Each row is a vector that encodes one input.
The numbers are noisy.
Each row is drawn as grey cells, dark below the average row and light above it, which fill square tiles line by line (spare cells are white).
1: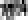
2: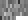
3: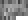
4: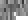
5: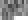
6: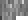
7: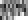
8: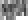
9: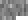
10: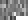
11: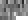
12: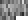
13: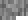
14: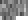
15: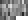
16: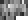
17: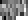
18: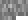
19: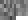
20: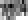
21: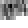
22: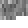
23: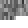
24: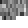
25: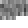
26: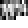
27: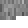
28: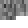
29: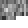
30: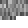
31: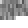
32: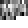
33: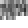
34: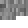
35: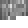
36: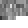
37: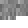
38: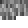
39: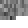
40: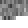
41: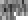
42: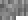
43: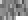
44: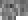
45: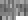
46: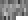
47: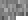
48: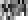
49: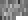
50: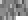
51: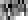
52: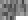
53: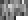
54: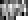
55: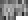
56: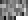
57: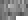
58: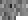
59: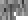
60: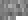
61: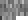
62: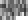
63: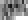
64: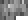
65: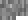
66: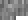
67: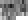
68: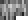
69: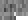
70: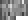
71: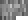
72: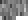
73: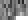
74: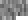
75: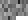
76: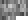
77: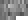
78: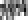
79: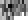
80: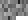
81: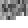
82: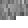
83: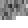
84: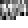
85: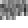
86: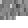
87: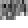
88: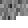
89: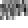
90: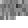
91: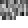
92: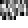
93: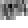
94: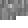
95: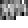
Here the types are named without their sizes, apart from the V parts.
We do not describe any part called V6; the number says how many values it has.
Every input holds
a point on a line, together with either a node of a tree, or a value of V6.
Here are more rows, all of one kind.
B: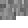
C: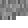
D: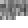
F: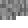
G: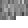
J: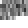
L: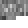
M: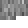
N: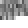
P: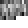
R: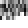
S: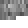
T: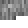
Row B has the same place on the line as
F, P and T.
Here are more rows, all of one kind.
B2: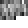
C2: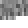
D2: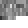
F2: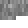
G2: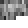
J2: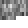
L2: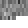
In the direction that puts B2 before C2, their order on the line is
L2, G2, B2, F2, C2, J2, D2.
